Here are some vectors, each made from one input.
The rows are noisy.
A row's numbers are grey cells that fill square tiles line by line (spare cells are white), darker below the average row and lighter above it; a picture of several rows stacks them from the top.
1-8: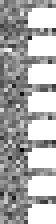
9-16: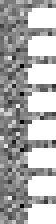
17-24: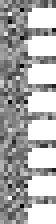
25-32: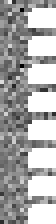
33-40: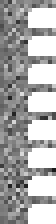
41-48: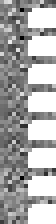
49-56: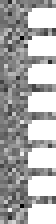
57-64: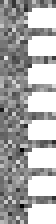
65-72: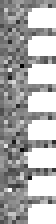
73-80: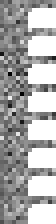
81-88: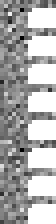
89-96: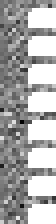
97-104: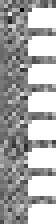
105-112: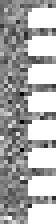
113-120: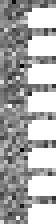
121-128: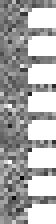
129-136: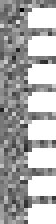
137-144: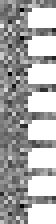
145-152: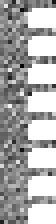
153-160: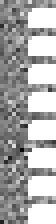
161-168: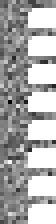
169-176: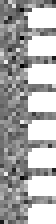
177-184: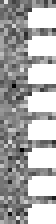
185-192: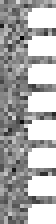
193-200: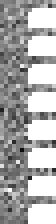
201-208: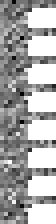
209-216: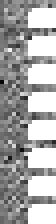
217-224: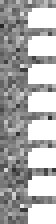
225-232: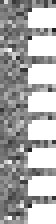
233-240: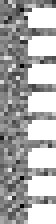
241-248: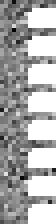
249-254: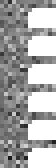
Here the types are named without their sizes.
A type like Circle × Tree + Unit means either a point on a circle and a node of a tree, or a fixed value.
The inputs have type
Line + Tree.
